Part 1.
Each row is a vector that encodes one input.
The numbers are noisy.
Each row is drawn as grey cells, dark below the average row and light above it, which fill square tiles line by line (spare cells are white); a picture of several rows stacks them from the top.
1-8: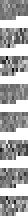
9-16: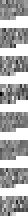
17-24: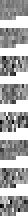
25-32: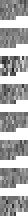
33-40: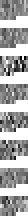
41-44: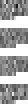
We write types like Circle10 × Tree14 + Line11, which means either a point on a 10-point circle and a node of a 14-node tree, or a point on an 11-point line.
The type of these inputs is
Bool × Circle5 + Unit.
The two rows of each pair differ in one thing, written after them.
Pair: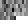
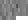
the true/false value
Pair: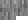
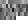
the true/false value
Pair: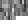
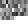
the true/false value
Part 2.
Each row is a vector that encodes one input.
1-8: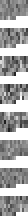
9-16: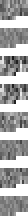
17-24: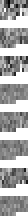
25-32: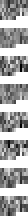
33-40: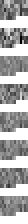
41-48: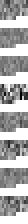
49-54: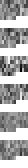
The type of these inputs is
List2(Circle5).
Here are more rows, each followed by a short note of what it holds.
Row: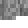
a list of two items
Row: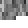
the empty list
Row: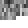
a list of two items
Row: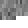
a list of one item
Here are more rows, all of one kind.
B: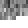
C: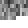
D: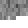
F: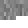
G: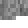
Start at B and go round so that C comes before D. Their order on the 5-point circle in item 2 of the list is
B, G, C, F, D.
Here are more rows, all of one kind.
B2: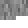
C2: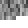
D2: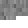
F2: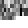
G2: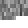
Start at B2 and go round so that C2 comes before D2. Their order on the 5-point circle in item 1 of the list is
B2, C2, F2, G2, D2.
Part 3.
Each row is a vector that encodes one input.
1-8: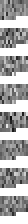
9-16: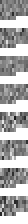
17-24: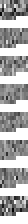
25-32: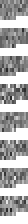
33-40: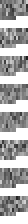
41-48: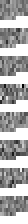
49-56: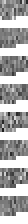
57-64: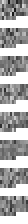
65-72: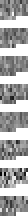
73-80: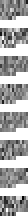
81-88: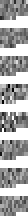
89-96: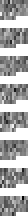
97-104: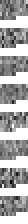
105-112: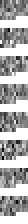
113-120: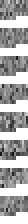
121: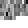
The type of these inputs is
Label7 × Label7.
